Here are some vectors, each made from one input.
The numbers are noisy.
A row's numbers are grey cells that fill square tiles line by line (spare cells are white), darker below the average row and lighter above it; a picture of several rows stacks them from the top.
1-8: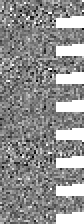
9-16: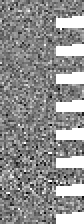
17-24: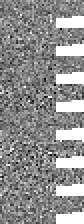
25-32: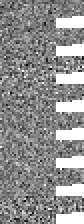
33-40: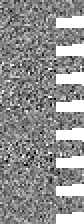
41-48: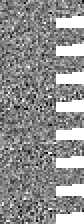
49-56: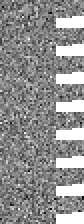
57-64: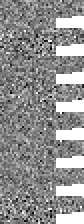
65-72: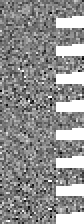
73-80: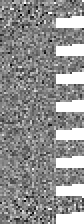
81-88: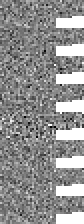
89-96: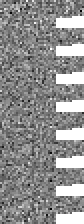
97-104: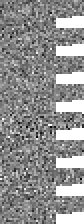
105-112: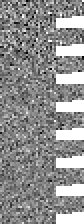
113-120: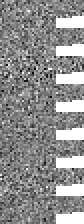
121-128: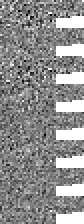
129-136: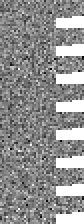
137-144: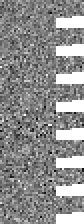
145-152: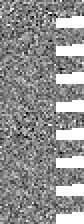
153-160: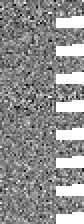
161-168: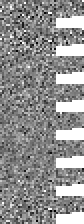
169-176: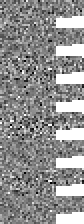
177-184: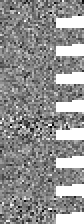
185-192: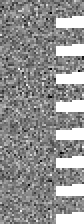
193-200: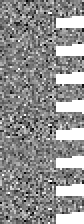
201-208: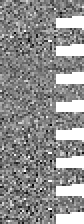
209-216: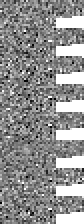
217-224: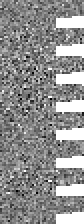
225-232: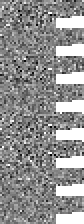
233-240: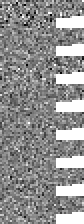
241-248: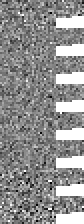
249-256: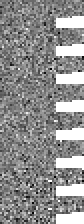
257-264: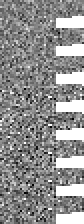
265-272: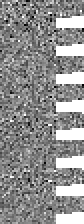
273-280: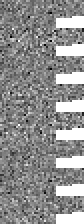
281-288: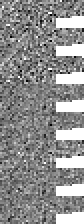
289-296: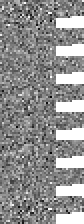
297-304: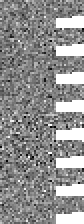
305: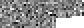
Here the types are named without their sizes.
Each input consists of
a node of a tree, together with either a point on each of two circles, or a list of points on a line.
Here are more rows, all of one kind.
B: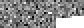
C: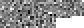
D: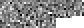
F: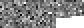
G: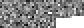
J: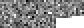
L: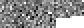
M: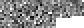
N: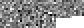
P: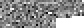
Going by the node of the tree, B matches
G and J.
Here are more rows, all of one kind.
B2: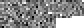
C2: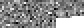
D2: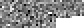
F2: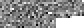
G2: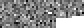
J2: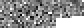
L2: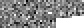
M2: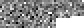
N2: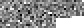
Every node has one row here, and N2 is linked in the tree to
D2.
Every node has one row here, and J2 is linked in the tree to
M2.
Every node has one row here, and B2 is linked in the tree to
L2.
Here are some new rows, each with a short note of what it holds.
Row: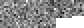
a node of a tree, together with a list of two items
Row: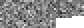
a node of a tree, together with a list of three items
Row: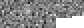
a node of a tree, together with a list of three items
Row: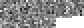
a node of a tree, together with a list of two items
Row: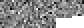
a node of a tree, together with the empty list
